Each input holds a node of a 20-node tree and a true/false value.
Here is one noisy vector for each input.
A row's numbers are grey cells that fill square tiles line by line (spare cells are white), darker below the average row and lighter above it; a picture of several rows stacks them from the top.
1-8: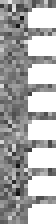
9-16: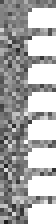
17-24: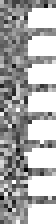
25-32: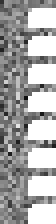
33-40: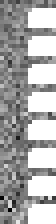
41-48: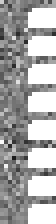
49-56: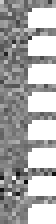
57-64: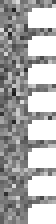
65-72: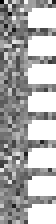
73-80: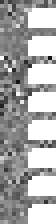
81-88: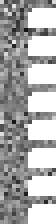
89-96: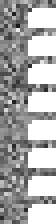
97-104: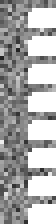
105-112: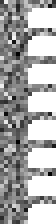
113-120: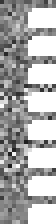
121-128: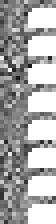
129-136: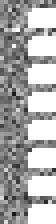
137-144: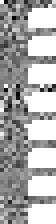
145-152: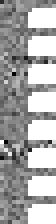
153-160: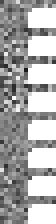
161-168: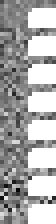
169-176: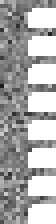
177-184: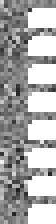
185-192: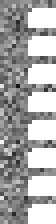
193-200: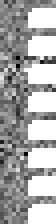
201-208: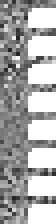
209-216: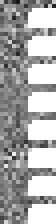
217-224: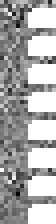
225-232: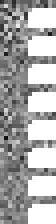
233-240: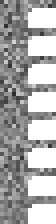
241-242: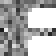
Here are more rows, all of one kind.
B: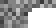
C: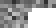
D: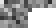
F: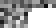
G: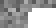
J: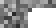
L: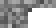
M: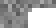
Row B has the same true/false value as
C and G.
